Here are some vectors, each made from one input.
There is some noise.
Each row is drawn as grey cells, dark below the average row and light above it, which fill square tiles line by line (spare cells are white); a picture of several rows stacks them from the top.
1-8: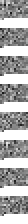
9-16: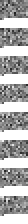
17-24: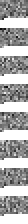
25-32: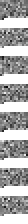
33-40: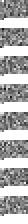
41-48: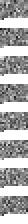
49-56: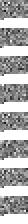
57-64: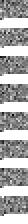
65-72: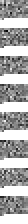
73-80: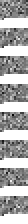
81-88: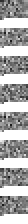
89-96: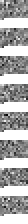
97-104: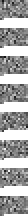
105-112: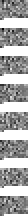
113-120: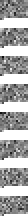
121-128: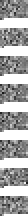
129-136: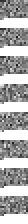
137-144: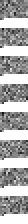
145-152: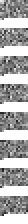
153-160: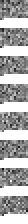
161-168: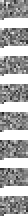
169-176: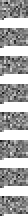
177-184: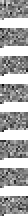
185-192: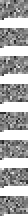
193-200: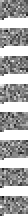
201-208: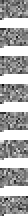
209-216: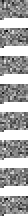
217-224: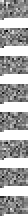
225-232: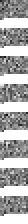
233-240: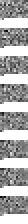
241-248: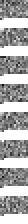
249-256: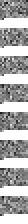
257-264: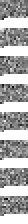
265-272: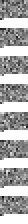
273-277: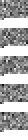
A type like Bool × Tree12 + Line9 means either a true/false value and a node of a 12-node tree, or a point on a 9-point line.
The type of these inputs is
Bool × Circle11 + Label7 × (Label8 + Line6).
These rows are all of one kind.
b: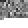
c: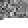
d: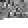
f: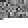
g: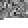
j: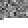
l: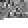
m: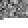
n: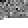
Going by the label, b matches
d, g and l.
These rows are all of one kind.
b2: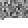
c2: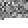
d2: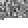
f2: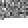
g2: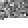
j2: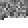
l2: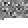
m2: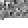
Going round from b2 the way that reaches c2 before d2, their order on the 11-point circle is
b2, l2, c2, f2, m2, j2, g2, d2.
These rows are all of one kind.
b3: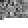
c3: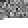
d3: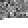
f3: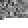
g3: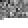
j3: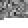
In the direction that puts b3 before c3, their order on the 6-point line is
j3, f3, b3, d3, g3, c3.
